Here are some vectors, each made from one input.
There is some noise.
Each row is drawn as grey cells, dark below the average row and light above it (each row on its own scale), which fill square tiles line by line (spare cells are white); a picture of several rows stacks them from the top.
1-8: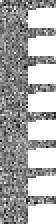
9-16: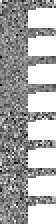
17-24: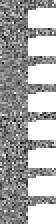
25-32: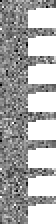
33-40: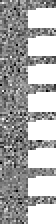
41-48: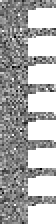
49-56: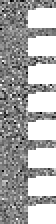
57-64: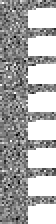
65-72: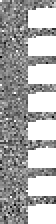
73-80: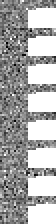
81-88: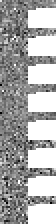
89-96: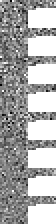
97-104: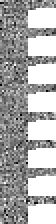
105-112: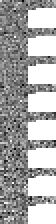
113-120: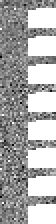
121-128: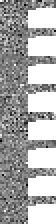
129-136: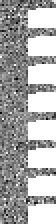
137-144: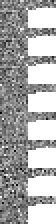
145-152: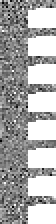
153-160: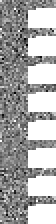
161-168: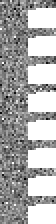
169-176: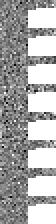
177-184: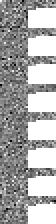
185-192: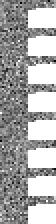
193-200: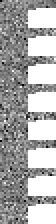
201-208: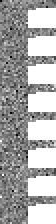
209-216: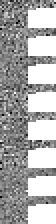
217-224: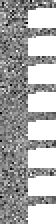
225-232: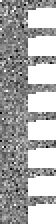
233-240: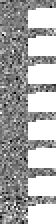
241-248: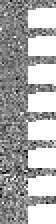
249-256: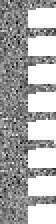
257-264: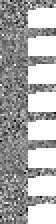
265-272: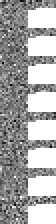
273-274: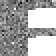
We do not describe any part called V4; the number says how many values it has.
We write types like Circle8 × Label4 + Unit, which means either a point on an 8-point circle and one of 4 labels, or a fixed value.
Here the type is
Circle6 + Circle10 × V4 + Unit.
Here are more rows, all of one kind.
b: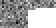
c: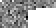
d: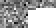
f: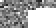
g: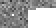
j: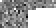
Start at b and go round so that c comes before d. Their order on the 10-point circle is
b, f, g, c, j, d.
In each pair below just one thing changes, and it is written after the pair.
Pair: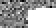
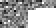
the value of V4
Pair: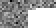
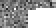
the value of V4
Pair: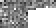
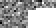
the place on the 10-point circle
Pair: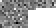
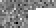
the place on the 10-point circle
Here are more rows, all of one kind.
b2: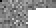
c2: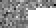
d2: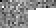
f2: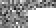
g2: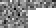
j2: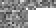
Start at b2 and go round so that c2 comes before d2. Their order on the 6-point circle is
b2, g2, f2, j2, c2, d2.
